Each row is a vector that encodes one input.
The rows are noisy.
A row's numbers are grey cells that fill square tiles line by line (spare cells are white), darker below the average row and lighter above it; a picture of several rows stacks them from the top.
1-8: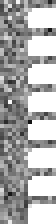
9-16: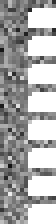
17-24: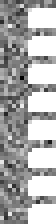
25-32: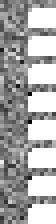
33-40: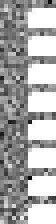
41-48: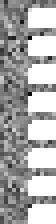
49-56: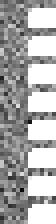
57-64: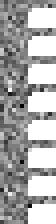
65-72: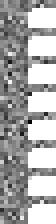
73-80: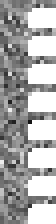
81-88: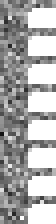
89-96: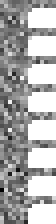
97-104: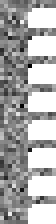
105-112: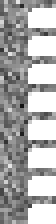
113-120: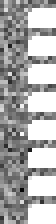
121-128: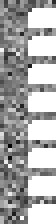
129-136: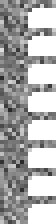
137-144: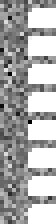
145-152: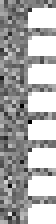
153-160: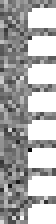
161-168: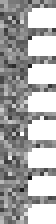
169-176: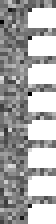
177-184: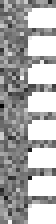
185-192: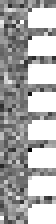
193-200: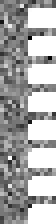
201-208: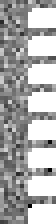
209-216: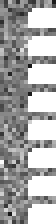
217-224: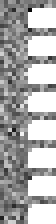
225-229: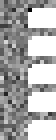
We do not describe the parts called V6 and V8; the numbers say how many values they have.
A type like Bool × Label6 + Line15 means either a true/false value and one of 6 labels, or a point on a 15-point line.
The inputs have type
(Line4 + V6) × V8 + List2(Line5).
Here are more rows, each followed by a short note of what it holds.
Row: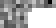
the empty list
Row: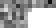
the empty list
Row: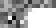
a list of one item
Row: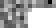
the empty list
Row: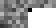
a point on a 4-point line and a value of V8
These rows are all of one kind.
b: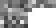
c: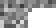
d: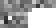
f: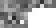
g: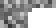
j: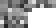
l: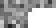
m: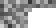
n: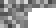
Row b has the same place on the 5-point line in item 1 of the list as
d, f and j.
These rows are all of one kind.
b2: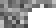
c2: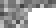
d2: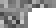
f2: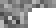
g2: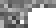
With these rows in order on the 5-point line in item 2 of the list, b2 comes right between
c2 and g2.
